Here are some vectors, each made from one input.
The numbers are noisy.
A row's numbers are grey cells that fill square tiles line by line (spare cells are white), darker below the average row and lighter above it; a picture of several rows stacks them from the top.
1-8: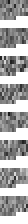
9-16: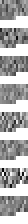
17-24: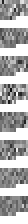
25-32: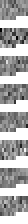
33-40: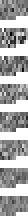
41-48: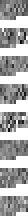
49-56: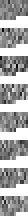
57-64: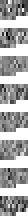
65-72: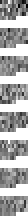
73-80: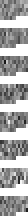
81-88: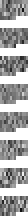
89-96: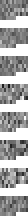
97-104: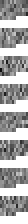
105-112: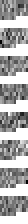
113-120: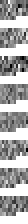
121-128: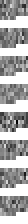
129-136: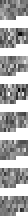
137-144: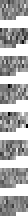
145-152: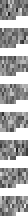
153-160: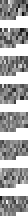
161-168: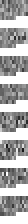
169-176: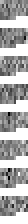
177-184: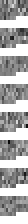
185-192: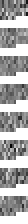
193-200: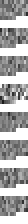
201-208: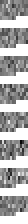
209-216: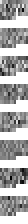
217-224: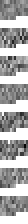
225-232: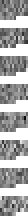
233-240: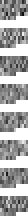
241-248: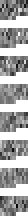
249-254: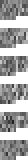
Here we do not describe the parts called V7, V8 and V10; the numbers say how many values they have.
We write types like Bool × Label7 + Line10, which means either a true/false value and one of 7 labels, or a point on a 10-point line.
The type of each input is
Circle6 × Circle6 × (Line5 + V7 × V8) + V10.
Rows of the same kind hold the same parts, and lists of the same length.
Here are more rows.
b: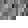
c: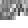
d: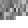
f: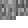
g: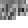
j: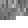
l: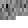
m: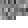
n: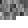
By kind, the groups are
b, m, n
c, g, j, l
d, f

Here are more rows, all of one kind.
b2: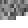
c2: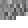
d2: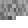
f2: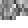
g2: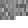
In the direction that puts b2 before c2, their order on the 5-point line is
b2, c2, d2, g2, f2.
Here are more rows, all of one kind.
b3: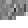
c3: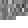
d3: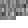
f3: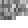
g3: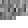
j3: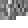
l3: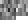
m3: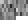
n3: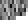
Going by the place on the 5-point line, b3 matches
d3, g3 and n3.
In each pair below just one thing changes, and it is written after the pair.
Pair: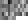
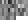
the value of V8
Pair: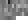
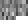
the place on one of the two 6-point circles
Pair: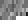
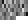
the value of V8
